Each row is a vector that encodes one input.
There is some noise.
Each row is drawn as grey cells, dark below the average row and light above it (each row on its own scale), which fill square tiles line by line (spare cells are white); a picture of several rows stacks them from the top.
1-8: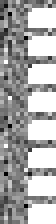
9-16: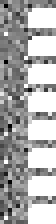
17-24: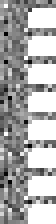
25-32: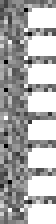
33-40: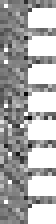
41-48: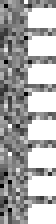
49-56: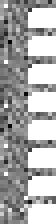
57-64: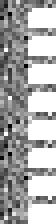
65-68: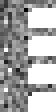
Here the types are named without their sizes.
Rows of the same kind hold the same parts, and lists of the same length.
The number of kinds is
2.
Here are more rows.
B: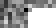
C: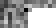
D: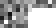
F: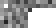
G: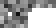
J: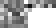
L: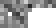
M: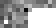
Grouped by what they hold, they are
B, C, D, G, J, L, M
F

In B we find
a point on a circle and a true/false value.
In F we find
a true/false value.
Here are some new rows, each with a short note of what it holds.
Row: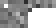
a true/false value
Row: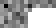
a point on a circle and a true/false value
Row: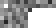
a true/false value
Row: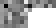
a point on a circle and a true/false value
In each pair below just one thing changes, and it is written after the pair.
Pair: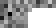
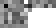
the true/false value
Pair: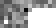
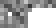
the true/false value
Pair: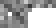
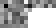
the place on the circle
